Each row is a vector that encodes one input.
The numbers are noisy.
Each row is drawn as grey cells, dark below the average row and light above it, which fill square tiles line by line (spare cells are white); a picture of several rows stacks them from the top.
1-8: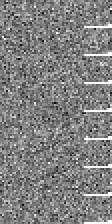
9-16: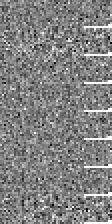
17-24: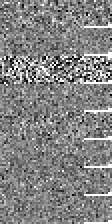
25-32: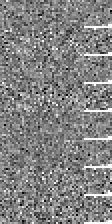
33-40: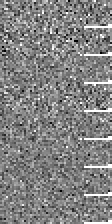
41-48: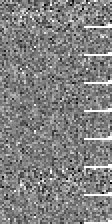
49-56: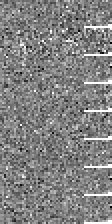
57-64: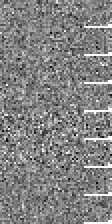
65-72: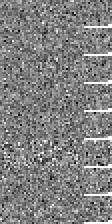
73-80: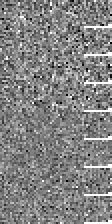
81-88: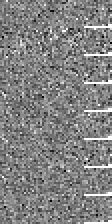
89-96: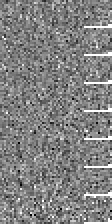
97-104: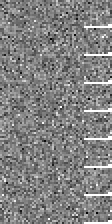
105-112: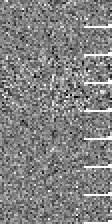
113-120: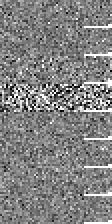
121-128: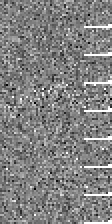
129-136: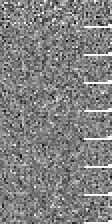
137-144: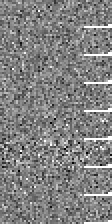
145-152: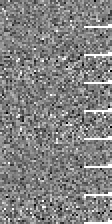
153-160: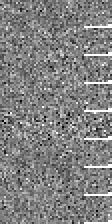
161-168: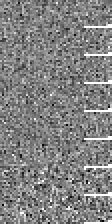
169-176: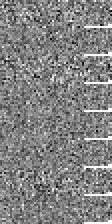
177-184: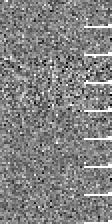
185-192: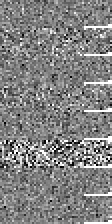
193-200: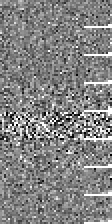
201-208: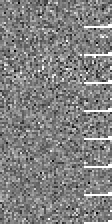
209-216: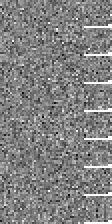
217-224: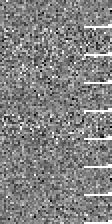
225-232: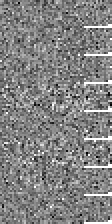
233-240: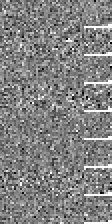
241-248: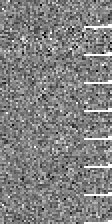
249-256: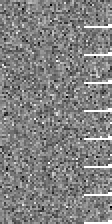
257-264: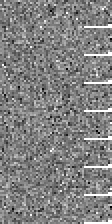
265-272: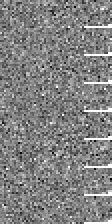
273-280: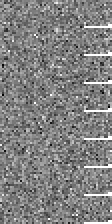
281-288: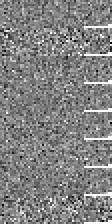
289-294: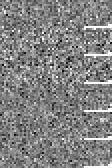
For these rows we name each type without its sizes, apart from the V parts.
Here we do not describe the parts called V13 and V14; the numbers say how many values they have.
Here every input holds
either a fixed value, or a node of a tree, a true/false value, a value of V13 and a value of V14.
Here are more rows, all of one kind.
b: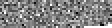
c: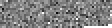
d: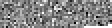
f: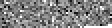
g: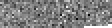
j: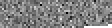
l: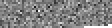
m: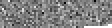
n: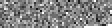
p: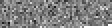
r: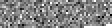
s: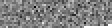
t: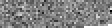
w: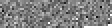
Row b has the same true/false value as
d, f, n and r.
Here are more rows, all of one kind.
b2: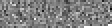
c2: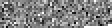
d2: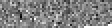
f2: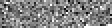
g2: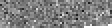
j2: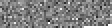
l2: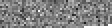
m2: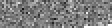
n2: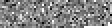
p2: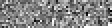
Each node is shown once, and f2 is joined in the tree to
d2, l2 and n2.
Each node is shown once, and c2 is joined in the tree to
g2.
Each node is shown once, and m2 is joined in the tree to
g2.
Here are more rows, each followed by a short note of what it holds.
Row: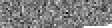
a node of a tree, a true/false value, a value of V13 and a value of V14
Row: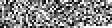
a fixed value
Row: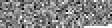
a node of a tree, a true/false value, a value of V13 and a value of V14
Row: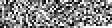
a fixed value
